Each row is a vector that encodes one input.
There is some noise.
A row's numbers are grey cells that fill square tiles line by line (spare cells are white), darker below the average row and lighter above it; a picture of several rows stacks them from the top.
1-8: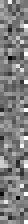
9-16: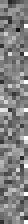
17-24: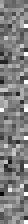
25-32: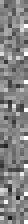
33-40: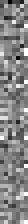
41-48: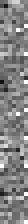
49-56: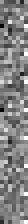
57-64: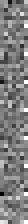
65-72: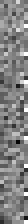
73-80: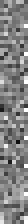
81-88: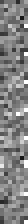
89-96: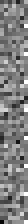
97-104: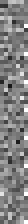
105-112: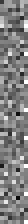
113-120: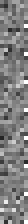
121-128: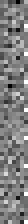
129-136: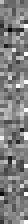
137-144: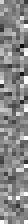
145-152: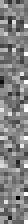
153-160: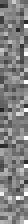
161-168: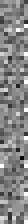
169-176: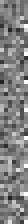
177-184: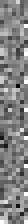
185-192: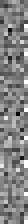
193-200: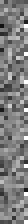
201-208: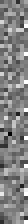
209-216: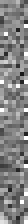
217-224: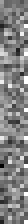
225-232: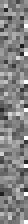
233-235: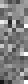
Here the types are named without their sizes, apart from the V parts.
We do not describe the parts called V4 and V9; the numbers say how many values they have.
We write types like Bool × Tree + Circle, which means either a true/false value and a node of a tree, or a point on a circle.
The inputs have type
(Bool × V4 + V9) × Tree.
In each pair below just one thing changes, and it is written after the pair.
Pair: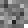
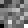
the node of the tree
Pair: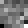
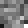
the value of V4
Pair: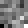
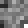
the true/false value
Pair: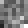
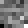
the value of V4
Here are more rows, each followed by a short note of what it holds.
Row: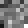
a node of a tree, a true/false value and a value of V4
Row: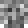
a node of a tree and a value of V9
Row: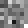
a node of a tree, a true/false value and a value of V4
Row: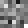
a node of a tree and a value of V9
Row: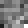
a node of a tree, a true/false value and a value of V4
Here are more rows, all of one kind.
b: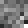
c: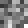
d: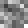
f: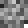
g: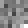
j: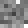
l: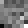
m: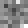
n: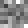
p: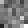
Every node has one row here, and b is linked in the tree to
f and l.
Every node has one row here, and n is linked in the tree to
m.
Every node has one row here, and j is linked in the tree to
g, l and m.
